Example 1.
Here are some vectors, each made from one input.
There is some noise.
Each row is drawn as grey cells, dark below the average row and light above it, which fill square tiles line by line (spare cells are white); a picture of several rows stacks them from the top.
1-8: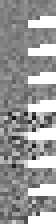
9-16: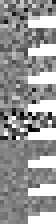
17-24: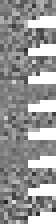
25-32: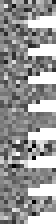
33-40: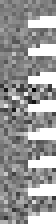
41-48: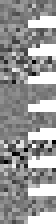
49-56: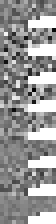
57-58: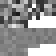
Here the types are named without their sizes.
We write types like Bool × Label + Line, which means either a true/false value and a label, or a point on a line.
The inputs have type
(Bool × Bool × Bool + Unit) × Tree.
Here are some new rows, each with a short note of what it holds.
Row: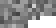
a node of a tree and three true/false values
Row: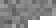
a node of a tree
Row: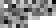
a node of a tree
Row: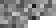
a node of a tree
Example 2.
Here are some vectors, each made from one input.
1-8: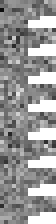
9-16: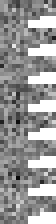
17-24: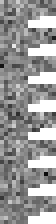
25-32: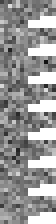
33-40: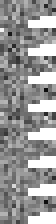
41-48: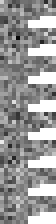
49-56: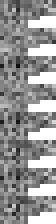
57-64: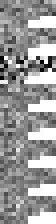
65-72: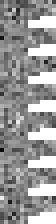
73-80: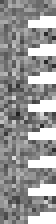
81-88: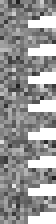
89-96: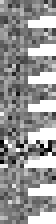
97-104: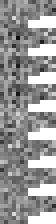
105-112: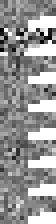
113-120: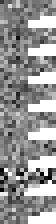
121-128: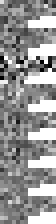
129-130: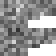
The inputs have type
Bool × Tree16 + Unit.
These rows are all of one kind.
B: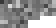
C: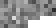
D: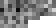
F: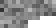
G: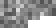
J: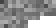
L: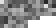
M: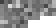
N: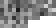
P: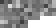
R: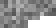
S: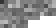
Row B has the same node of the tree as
M and P.
